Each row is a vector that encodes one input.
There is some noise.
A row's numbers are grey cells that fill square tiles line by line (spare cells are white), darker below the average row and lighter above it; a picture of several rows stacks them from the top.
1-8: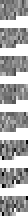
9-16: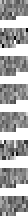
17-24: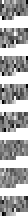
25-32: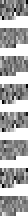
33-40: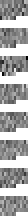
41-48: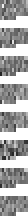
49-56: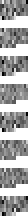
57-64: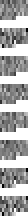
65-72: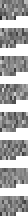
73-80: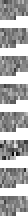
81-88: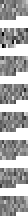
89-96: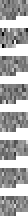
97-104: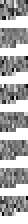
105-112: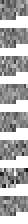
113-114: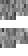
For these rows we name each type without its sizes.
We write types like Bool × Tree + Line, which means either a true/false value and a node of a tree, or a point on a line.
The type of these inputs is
Bool × (Circle + Unit) + Line.
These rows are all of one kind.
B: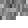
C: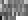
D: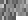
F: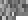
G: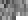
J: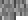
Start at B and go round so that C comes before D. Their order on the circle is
B, G, J, C, D, F.
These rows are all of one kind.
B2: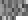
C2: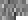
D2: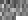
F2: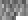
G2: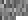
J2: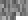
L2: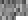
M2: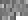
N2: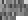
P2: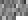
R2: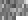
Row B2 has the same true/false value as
G2 and N2.
